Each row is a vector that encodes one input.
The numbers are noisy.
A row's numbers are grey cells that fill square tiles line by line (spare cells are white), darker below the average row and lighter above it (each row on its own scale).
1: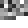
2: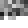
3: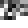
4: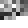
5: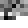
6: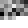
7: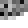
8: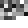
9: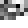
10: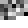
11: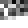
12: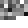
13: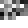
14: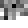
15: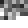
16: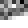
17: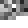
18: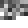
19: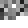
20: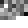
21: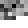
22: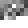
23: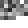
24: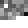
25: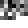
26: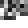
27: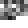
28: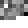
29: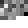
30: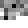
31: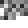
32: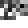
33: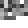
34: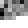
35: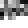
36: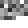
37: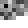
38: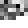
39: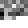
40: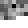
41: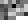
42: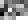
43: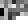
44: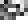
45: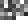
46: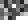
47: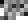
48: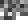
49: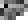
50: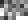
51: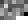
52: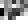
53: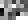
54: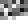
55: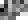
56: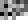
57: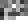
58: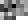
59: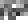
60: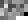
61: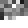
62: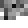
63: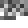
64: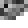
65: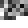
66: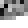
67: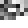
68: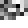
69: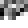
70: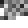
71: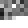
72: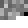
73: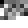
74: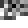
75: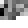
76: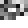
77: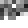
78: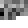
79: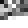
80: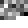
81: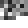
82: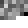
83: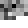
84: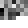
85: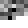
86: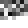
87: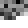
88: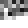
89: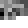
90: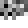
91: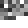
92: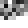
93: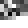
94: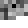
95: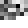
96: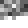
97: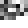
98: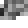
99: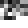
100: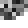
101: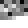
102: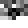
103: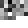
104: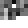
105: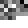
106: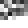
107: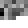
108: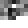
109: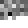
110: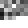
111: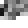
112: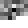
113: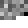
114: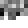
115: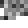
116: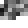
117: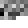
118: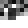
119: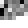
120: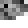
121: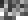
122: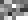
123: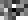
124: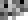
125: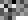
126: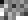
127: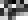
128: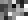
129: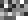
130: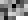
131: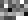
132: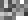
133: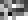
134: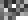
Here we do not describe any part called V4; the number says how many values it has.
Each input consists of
a list of up to two items, each a true/false value and a value of V4.
